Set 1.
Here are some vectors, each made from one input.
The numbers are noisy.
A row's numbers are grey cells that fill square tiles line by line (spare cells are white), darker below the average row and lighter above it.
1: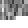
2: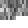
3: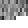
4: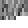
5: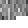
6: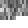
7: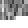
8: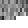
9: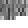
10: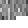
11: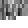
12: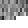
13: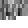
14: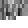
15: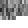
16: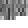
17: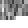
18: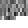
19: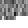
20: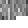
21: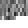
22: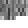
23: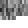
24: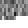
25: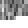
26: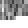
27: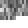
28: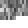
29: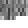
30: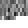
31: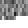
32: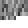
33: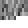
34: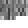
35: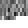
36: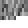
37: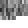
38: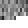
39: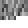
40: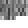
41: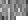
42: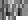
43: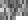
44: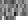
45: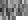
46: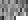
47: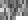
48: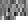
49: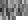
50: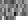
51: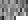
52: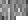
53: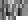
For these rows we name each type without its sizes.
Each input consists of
a point on a circle.
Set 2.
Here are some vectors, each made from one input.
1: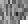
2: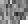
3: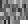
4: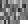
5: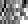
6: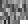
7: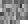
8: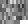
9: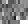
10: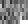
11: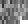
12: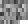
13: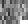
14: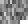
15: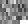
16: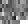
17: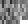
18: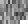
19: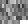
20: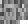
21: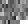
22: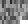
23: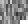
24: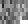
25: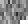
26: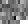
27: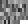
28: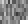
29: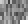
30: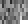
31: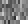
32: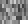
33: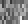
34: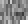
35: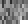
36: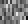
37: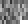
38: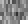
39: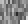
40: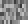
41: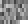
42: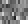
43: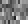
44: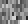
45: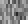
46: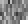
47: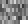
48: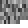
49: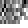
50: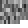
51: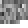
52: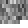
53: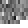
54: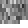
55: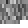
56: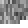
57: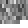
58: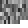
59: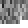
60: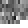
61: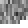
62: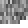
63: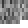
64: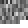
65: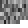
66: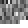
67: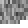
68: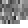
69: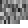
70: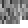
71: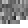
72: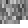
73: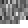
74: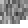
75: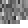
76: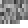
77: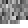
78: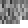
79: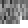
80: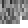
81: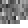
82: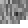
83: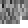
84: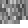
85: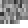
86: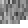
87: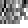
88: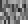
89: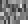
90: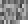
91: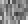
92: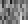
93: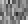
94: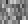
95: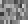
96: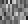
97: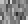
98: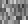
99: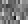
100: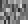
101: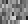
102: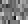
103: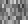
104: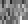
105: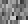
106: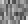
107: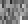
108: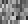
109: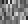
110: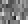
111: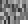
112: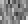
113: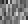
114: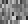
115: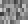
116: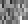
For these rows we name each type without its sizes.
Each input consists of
either a fixed value, or three true/false values.
